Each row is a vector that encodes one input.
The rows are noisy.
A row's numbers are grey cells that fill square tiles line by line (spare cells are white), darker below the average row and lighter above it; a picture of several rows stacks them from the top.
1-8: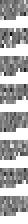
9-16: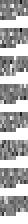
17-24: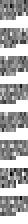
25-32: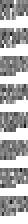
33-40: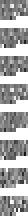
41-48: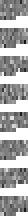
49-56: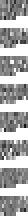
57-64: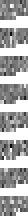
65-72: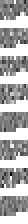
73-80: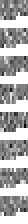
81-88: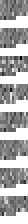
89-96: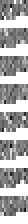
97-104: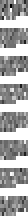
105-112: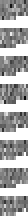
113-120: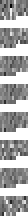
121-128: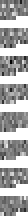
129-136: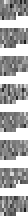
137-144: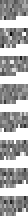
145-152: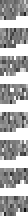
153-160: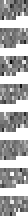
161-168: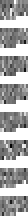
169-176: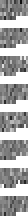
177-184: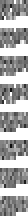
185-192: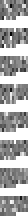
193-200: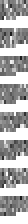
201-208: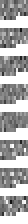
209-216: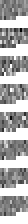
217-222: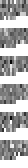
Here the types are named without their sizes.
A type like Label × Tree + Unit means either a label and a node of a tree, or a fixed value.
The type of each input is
Bool × Bool × Bool + Circle.
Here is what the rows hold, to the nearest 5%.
About 60% of them hold a point on a circle. The rest hold three true/false values.
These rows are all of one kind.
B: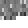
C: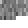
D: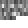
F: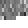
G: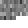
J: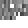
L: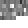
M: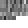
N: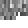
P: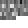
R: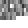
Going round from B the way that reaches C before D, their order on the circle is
B, F, C, M, G, R, L, P, D, J, N.
